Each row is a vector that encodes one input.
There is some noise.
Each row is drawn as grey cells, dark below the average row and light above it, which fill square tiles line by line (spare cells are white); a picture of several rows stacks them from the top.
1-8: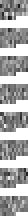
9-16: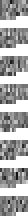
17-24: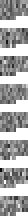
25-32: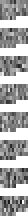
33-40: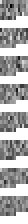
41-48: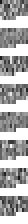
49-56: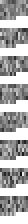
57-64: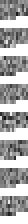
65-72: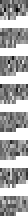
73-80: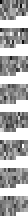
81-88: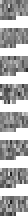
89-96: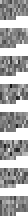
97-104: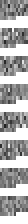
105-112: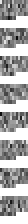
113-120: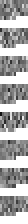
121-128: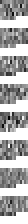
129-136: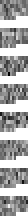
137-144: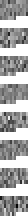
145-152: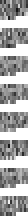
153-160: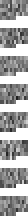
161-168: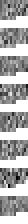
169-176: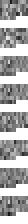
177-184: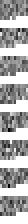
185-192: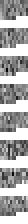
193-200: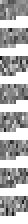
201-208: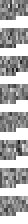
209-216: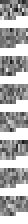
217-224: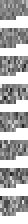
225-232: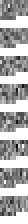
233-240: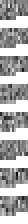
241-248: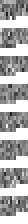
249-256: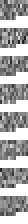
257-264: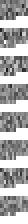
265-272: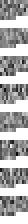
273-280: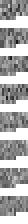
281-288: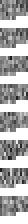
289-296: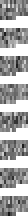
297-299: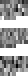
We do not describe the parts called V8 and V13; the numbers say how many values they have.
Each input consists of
either one of 11 labels and a value of V8, or a true/false value and a value of V13.
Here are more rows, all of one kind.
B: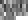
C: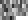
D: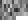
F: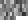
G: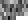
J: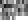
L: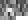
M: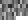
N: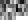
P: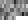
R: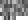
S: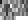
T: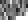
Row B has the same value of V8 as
D and G.
